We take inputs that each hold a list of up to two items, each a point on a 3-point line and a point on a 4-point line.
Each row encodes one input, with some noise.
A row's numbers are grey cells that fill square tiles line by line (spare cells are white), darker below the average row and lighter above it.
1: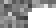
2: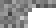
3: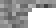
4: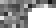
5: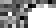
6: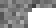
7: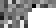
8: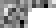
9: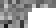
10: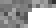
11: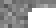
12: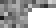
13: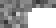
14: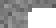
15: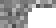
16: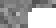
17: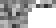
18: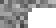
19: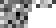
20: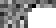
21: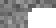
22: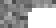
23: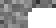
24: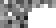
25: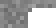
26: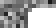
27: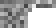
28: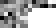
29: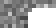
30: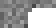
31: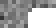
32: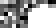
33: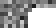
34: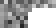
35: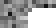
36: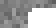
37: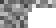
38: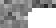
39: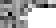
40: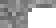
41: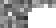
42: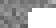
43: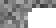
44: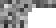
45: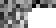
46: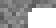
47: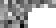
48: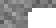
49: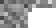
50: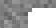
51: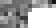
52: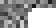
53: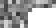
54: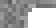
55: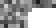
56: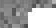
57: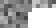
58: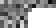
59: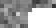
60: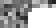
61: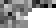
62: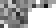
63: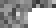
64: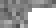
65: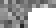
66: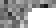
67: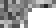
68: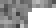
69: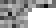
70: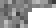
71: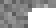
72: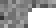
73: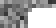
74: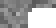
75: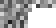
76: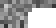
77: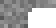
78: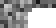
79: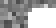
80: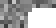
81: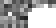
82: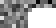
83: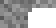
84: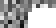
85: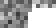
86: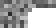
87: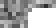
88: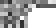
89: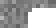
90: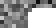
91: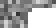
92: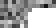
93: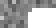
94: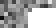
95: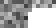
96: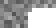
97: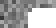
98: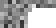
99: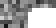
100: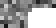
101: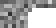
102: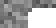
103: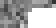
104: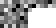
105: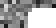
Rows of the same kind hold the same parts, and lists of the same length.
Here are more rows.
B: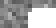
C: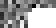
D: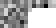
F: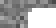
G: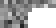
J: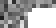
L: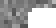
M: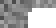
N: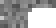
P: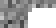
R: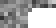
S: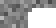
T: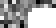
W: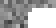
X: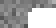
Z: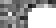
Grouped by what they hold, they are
B, C, G, J, L, M, R, W, X, Z
D
F, N, P, S, T

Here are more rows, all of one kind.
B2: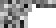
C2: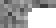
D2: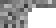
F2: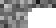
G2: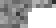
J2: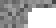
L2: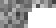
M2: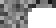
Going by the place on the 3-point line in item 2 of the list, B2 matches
G2 and L2.
